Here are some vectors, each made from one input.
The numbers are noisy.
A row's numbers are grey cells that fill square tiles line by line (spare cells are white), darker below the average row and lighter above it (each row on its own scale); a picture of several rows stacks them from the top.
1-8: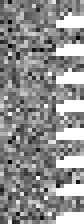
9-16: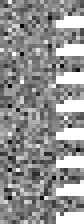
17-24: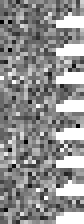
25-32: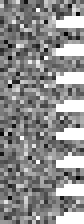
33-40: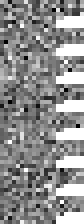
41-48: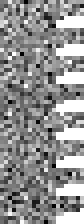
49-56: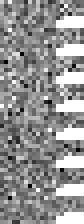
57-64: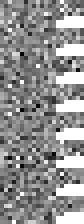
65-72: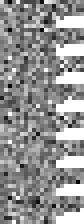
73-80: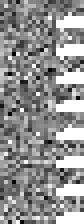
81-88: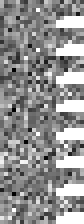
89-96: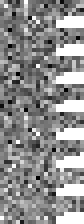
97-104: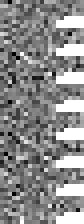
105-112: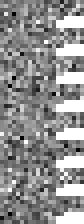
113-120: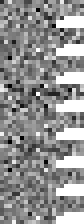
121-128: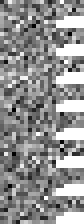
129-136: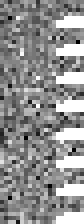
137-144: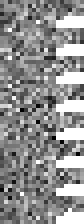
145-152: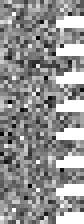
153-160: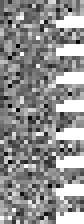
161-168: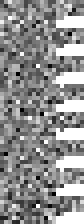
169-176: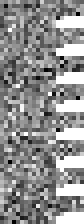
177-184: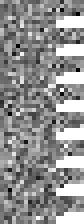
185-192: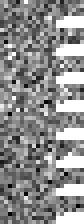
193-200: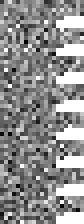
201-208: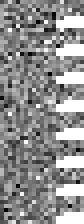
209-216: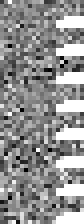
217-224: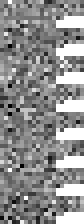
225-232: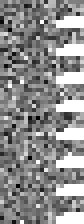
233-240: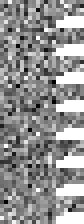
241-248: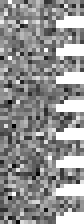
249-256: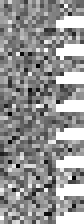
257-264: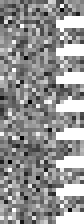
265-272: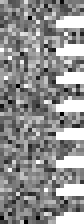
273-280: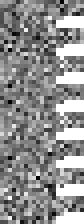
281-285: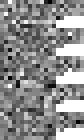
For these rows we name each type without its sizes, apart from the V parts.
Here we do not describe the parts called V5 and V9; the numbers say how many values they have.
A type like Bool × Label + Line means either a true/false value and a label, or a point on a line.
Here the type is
(Bool × V9 + List(Line)) × V5.
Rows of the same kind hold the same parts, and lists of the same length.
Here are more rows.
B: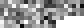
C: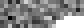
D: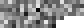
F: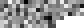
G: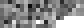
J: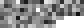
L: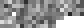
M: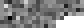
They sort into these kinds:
B, D, F, L
C
G, M
J

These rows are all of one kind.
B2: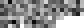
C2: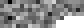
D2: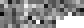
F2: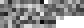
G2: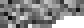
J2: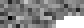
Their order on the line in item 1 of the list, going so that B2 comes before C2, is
F2, D2, B2, C2, G2, J2.
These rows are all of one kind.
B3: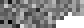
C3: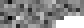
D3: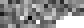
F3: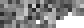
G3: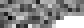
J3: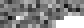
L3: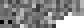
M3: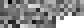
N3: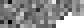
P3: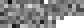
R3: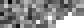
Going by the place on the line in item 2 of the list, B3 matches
G3 and N3.
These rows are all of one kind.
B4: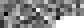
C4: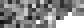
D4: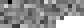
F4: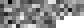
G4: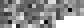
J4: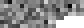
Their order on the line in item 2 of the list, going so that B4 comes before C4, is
G4, B4, F4, J4, C4, D4.
